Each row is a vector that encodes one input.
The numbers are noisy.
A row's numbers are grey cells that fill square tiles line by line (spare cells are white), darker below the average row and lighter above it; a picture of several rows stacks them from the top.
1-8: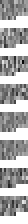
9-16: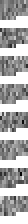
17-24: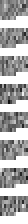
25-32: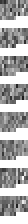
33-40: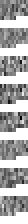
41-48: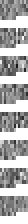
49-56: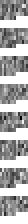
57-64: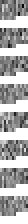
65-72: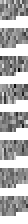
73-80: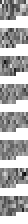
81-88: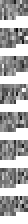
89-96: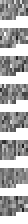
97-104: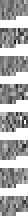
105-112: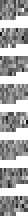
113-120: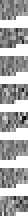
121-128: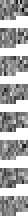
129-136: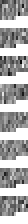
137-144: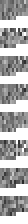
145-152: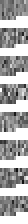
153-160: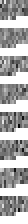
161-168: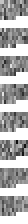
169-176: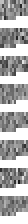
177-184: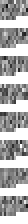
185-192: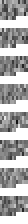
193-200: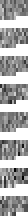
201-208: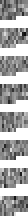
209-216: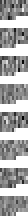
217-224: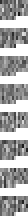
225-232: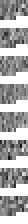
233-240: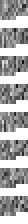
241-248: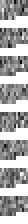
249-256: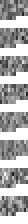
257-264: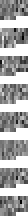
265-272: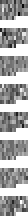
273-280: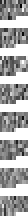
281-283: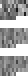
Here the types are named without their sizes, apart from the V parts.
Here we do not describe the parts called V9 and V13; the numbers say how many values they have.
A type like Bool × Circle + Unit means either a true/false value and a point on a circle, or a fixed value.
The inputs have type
Bool × V13 + Label × (Line + V9).
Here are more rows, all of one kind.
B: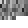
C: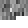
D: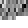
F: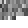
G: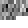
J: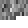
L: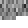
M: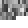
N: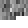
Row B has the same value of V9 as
G, L and M.
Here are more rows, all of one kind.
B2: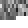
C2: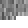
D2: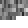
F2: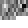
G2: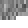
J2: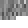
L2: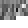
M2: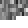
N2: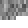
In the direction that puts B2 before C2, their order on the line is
J2, L2, D2, B2, C2, G2, M2, F2, N2.
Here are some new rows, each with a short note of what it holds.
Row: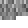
a label and a value of V9
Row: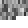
a label and a value of V9
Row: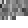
a label and a value of V9
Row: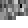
a label and a value of V9
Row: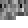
a label and a value of V9
